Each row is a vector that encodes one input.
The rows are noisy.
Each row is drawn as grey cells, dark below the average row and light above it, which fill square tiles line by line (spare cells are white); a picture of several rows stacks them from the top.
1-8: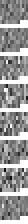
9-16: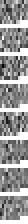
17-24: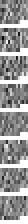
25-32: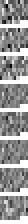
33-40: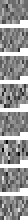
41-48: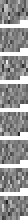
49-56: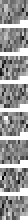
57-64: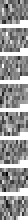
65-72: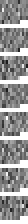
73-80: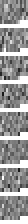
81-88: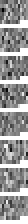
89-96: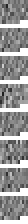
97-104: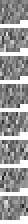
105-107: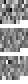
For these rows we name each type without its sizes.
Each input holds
either a point on a circle and a true/false value, or a fixed value, or a node of a tree.
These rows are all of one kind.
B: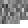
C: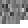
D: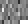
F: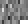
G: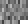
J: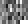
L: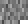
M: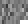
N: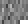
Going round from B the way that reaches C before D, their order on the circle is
B, N, M, G, J, F, C, D, L.
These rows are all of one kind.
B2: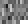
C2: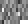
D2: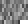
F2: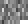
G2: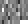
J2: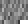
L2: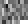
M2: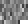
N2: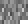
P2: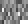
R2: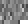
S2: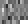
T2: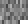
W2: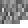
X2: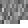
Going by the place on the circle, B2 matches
G2, J2, P2 and S2.
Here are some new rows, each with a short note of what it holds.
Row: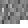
a point on a circle and a true/false value
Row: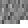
a point on a circle and a true/false value
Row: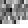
a fixed value
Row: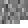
a point on a circle and a true/false value
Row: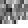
a fixed value
